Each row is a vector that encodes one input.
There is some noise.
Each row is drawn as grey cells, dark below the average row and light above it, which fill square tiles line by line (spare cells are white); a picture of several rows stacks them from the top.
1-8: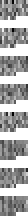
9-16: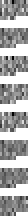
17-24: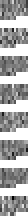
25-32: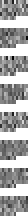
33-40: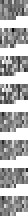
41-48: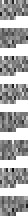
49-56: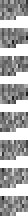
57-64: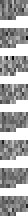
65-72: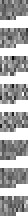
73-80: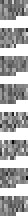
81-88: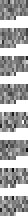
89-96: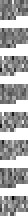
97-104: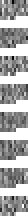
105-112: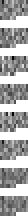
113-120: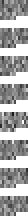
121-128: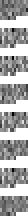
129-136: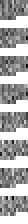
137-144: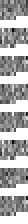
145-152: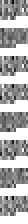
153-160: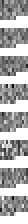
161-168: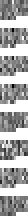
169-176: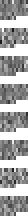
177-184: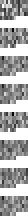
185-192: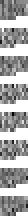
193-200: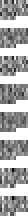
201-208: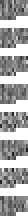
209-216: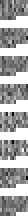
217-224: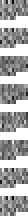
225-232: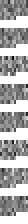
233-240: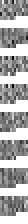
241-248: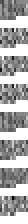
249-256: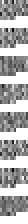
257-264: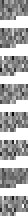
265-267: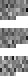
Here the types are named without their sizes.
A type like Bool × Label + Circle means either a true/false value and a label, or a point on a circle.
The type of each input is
Bool × Bool × Bool + Tree + Unit.
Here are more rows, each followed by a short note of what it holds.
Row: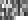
a fixed value
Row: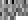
three true/false values
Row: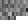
a node of a tree
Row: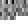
three true/false values
